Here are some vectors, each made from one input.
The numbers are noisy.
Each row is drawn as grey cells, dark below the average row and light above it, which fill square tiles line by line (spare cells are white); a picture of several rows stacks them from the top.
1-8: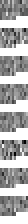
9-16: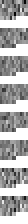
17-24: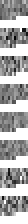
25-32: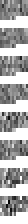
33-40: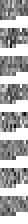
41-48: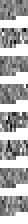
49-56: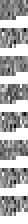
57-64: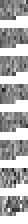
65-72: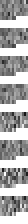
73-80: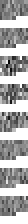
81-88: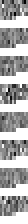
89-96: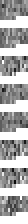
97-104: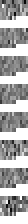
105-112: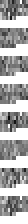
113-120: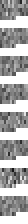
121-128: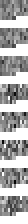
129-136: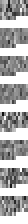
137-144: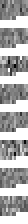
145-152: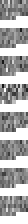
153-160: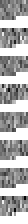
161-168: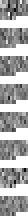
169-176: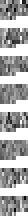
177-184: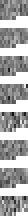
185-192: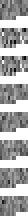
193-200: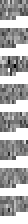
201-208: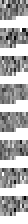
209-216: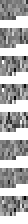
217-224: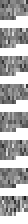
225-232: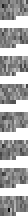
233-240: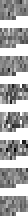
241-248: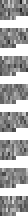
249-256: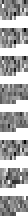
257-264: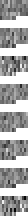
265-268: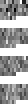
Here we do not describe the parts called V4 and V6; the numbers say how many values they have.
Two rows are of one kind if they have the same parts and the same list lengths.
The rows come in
3 kinds.
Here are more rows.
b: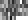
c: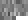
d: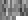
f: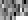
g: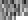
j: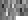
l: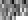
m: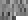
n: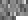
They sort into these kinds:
b
c, d, j, m, n
f, g, l

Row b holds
a node of a 9-node tree.
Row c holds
a point on an 11-point line, a value of V4 and a value of V6.
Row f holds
one of 8 labels.
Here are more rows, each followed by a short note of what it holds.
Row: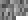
a point on an 11-point line, a value of V4 and a value of V6
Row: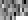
one of 8 labels
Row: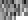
one of 8 labels
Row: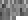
a point on an 11-point line, a value of V4 and a value of V6
